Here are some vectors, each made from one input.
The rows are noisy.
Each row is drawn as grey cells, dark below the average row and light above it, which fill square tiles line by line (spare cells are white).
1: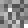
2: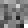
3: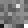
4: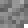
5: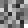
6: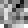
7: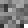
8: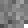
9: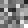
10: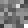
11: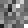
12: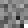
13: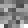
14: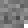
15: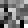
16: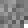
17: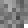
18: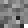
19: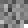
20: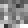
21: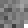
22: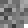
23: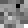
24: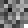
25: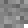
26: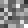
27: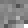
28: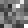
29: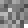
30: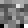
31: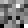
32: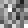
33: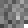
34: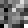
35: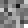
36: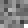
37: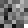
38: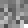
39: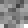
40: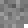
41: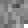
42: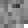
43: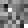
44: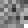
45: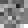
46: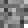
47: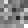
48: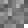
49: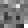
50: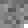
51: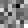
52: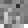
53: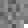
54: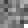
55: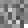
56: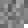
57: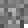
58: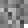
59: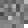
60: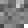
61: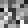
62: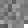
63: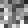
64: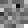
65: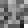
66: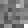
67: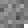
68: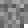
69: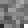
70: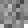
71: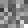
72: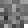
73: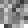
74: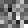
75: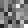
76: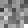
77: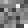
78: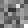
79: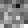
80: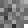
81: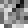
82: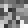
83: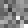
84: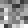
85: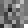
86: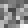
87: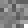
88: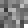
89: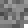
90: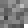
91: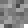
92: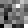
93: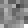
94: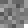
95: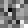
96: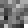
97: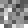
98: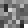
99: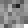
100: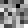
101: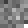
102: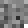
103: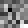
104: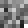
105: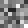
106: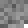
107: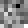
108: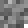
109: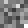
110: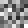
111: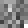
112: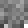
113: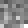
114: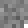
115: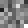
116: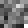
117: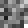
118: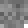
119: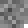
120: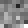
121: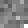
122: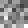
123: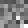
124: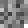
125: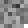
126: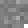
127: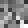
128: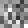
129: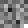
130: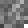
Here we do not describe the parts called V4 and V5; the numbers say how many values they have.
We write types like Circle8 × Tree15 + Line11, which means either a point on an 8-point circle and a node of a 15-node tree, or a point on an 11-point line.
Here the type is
Bool × Bool × Bool × Bool × (Tree7 + V5) × V4.
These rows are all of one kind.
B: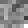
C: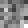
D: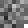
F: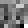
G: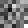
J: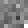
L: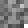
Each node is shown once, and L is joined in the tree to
F.
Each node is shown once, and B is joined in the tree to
C.
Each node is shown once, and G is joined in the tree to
D.
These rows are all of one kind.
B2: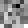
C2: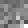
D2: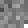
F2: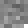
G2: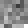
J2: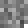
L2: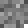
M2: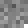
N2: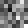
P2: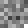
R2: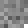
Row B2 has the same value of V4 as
C2, D2, J2 and N2.
